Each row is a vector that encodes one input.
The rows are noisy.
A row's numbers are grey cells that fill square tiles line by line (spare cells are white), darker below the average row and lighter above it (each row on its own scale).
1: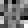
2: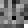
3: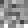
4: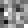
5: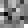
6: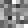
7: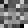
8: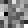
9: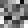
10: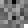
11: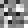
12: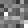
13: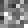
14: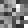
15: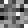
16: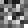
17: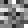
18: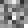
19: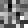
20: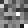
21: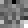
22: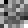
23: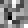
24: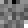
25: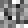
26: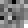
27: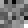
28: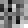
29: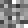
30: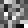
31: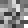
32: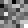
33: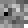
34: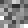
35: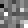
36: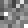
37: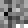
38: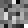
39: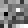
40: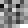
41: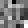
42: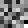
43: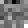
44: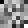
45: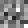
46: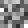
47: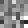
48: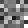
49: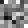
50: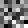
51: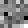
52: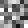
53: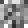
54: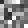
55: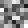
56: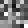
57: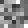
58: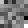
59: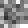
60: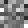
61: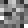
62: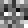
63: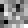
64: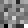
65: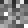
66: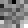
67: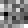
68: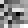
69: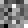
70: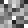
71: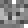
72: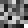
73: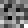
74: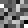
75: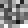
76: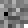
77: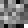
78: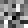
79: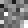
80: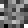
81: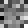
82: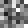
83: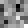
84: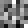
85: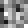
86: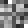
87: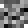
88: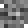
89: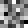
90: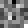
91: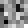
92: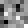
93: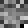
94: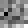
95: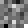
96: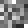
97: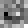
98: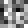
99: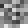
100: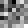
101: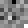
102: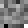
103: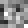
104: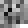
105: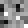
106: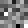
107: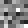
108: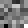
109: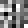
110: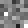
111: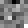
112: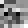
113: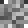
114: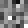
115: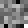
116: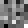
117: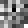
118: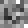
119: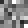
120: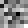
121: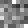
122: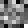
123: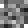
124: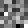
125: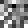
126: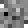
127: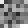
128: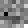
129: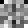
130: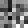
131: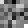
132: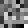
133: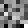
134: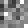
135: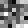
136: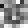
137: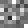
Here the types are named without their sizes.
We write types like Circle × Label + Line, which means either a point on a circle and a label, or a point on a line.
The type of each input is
Bool × Bool × Bool × Bool + Unit.
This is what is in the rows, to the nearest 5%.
About 5% of them hold a fixed value. The rest hold four true/false values.
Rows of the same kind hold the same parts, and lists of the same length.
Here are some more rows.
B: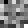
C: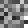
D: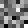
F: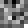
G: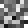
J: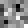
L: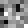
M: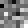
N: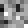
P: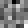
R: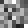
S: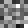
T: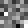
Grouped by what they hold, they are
B, C, D, F, G, M, P, R, S, T
J, L, N

